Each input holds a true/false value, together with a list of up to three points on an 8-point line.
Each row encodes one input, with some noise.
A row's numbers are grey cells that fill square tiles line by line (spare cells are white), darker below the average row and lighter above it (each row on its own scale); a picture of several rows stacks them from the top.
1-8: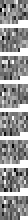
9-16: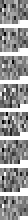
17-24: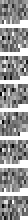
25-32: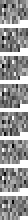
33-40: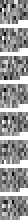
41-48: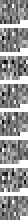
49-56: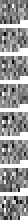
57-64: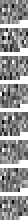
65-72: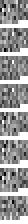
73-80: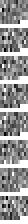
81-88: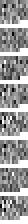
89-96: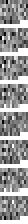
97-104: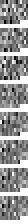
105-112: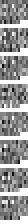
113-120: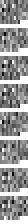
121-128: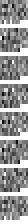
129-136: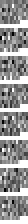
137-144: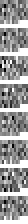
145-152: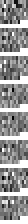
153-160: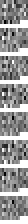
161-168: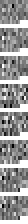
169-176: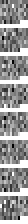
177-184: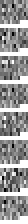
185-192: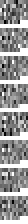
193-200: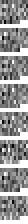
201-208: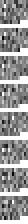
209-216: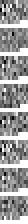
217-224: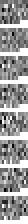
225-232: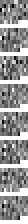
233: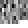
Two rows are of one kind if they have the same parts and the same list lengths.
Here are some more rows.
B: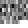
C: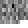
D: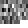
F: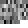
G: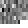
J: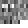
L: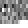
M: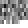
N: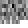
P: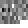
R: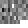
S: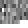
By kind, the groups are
B, C, D
F, L, S
G, M, N, P, R
J

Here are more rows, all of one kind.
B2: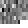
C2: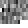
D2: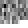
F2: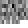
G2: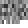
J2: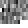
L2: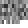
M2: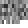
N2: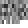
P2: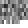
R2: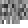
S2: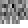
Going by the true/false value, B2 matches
C2 and J2.
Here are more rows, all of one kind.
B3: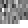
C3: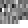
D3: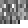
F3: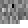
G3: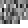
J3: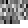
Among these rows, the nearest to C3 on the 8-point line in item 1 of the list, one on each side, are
B3 and D3.
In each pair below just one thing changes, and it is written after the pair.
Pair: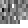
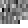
the place on the 8-point line in item 1 of the list
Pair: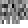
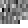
the true/false value
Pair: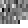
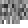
the true/false value
